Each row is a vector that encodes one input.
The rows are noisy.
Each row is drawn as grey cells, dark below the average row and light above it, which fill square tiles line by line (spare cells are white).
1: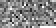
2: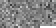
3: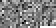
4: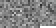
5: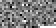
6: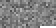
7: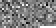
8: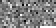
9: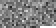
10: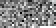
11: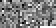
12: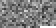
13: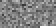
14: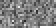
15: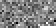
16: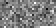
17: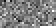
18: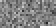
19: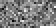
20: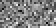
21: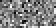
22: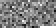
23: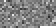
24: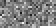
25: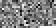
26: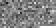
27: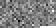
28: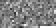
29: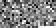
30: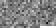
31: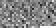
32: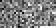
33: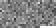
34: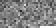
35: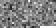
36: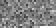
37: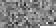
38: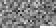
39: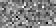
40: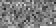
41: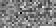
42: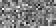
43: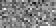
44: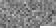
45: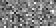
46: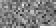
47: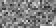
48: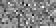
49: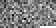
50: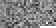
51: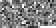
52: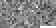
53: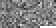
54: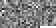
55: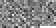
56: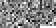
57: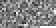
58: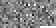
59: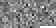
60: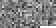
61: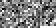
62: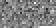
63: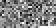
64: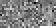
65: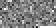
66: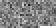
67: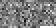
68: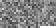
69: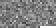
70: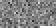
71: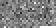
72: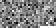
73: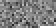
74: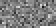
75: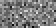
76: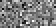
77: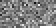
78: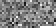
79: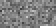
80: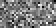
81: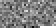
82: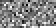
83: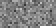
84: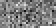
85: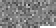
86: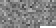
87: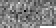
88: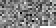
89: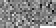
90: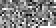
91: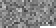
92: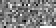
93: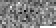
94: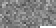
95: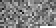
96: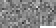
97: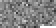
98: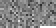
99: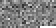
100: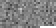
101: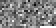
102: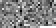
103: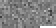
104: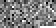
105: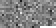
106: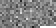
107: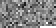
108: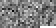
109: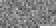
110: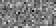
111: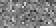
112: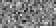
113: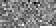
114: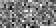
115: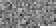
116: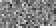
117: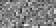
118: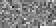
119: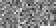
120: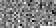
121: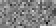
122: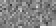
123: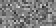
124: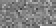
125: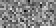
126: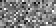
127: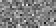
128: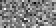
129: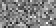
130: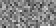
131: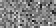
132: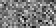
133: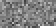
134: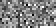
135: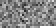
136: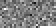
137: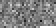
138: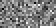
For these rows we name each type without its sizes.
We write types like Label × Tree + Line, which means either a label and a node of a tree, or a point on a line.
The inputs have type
Circle + Label × Line.
